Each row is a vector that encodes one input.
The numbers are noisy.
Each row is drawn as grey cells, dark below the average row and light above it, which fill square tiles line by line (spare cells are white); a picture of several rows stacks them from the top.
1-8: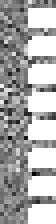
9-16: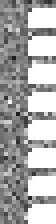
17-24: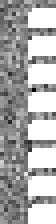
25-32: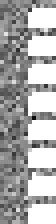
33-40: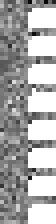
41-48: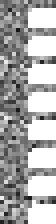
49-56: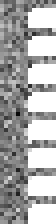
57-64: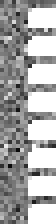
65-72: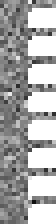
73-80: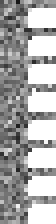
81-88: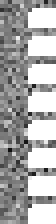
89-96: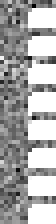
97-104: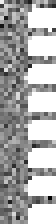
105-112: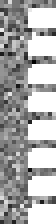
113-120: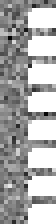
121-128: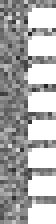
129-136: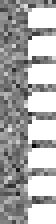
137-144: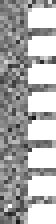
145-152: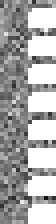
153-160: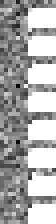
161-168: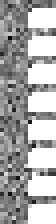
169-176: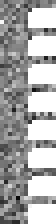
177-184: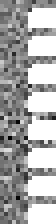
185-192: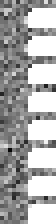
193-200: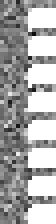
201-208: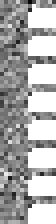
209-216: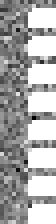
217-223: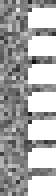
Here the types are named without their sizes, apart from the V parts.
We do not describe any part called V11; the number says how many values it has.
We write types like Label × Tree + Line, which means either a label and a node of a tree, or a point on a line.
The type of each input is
Bool × Bool × Bool × List(V11) + Line.
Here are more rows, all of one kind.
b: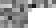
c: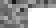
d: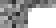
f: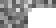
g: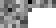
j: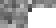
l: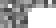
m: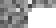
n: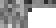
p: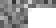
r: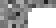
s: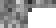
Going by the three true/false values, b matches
f, l and m.
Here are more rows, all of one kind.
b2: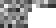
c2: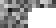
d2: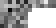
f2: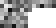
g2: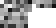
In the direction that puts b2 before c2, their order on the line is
b2, g2, f2, c2, d2.
